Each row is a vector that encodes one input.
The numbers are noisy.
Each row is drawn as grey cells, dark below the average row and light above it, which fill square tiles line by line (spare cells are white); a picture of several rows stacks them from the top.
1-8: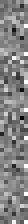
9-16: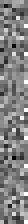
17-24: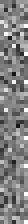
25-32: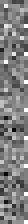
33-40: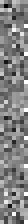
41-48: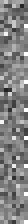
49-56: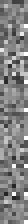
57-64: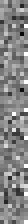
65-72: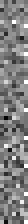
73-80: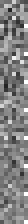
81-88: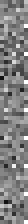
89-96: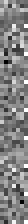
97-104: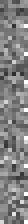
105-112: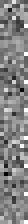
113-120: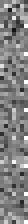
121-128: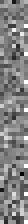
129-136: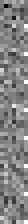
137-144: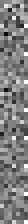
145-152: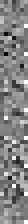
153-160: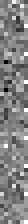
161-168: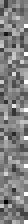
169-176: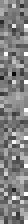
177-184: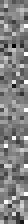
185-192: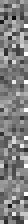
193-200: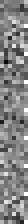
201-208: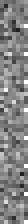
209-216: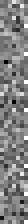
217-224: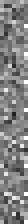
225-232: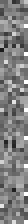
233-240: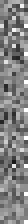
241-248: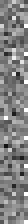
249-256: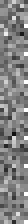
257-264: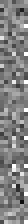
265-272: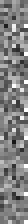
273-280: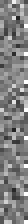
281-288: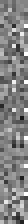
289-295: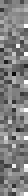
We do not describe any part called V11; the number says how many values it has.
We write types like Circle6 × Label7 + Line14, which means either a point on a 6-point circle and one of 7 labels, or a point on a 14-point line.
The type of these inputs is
Bool × Circle6 × List2(V11).
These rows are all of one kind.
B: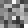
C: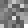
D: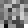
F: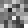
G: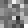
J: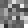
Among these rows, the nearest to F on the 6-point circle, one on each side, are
C and J.
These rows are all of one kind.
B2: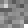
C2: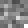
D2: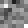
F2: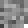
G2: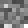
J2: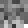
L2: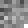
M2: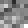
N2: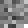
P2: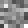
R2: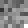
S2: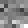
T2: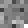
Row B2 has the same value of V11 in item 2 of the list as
J2, S2 and T2.
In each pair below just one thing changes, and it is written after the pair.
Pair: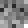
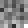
the place on the 6-point circle
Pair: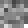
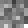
the place on the 6-point circle
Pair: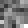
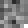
the true/false value
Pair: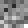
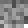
the value of V11 in item 2 of the list
